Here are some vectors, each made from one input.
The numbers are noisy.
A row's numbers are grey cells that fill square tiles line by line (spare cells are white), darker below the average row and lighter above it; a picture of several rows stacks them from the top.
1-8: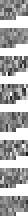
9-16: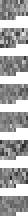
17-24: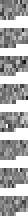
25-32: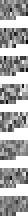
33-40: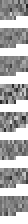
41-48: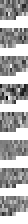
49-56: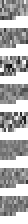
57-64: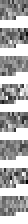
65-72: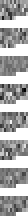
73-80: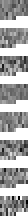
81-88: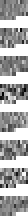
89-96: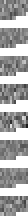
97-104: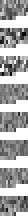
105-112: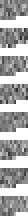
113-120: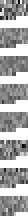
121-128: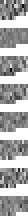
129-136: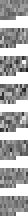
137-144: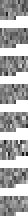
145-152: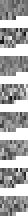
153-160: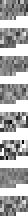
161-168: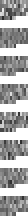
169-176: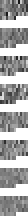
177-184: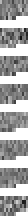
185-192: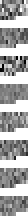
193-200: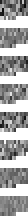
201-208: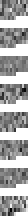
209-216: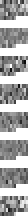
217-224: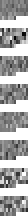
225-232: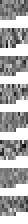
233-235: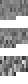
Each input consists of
a point on a 5-point line, together with either one of 11 labels, or a point on a 5-point line.
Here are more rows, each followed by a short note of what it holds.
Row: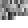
one of 11 labels and a point on a 5-point line
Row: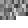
a point on each of two 5-point lines
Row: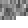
one of 11 labels and a point on a 5-point line
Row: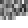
one of 11 labels and a point on a 5-point line
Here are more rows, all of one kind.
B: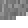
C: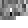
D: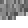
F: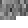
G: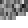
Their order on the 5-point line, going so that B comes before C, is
F, G, B, D, C.
